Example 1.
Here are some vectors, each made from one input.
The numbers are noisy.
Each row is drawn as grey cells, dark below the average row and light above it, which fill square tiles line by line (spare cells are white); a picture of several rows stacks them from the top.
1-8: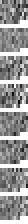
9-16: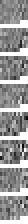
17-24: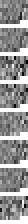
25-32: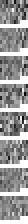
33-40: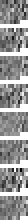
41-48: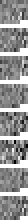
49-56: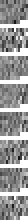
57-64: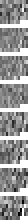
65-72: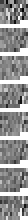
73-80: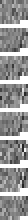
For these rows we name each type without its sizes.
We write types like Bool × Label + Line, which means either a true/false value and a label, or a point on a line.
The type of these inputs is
Line.
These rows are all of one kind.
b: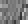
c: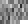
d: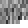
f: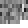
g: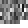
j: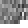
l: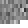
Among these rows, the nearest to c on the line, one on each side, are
d and l.
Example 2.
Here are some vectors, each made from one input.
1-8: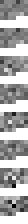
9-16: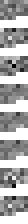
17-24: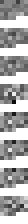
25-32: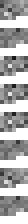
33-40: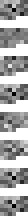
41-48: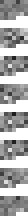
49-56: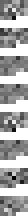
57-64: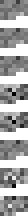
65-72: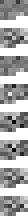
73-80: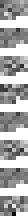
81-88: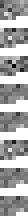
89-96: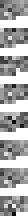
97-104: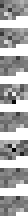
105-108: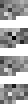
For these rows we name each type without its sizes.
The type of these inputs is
Tree.
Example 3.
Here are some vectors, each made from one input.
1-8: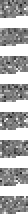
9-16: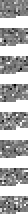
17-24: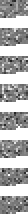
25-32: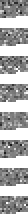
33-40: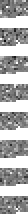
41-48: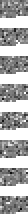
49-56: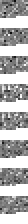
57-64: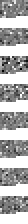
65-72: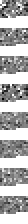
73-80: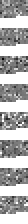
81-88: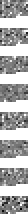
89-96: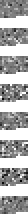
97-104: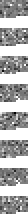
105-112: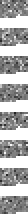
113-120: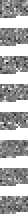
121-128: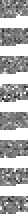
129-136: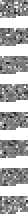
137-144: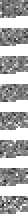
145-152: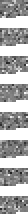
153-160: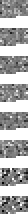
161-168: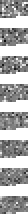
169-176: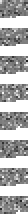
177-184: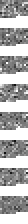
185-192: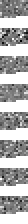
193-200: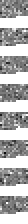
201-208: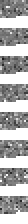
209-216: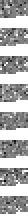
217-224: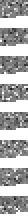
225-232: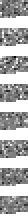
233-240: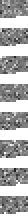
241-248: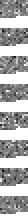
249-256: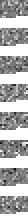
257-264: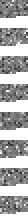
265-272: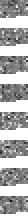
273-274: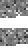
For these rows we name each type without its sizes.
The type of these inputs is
Bool × Bool × Bool × Bool × Bool + Unit.
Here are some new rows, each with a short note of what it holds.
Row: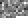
five true/false values
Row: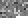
five true/false values
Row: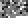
a fixed value
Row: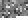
five true/false values
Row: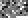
a fixed value
